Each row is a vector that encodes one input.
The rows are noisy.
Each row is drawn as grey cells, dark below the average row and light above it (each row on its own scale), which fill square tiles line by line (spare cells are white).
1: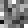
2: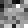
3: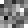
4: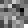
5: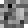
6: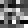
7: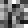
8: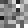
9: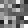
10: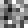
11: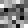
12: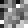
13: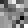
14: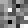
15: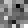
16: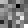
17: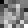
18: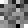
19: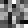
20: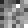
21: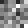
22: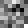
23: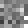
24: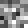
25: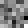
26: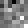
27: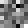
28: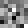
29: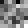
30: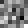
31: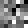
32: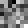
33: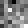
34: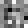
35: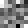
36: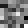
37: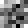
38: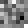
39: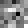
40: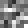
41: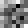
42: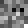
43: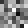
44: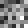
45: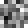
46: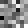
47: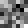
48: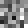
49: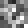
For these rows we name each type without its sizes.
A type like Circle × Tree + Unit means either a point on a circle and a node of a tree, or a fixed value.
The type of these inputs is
Bool × Bool × Bool × Bool × Tree.
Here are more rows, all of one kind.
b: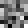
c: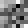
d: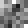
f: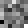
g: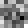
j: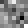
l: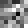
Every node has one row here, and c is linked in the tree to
g.
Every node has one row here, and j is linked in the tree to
f.
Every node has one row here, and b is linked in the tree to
d and l.
